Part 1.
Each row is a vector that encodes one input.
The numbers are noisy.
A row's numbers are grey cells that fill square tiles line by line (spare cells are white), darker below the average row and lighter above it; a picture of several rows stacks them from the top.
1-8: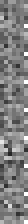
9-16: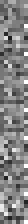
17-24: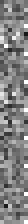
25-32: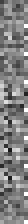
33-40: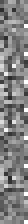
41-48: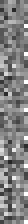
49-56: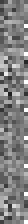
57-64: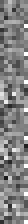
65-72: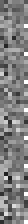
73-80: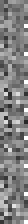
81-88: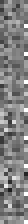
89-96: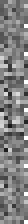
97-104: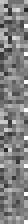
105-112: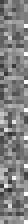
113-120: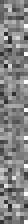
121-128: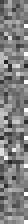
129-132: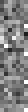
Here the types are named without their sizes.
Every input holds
a point on each of two lines and a true/false value.
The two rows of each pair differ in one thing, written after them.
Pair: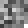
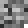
the place on one of the two lines
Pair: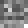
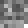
the place on one of the two lines
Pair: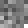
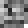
the true/false value
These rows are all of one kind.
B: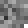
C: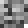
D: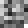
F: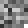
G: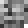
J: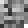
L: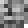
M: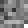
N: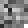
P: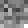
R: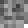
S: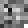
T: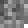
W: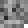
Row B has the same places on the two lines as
C, G, J and L.
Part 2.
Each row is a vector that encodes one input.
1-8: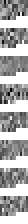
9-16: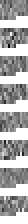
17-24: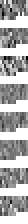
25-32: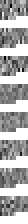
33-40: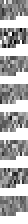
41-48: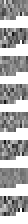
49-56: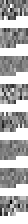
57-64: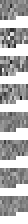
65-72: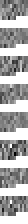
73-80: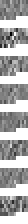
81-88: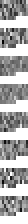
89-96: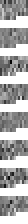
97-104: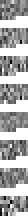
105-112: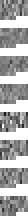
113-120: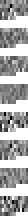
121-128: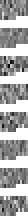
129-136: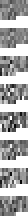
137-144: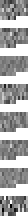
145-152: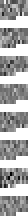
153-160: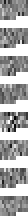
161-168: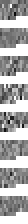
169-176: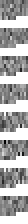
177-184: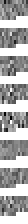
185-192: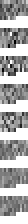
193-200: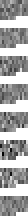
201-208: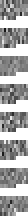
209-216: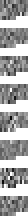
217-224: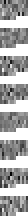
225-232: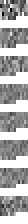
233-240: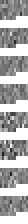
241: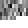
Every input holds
either a point on a 5-point line, or a point on an 11-point line.
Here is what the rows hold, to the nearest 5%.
About 35% of them hold a point on a 5-point line. The rest hold a point on an 11-point line.
